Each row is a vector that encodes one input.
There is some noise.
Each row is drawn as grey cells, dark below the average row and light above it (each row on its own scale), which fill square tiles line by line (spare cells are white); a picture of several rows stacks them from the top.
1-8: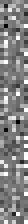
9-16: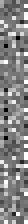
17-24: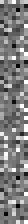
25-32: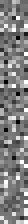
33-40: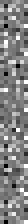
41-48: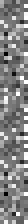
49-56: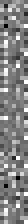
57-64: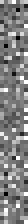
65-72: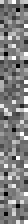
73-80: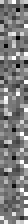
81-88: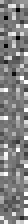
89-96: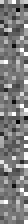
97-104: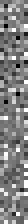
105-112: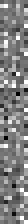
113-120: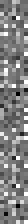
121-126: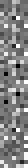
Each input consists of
one of 8 labels.
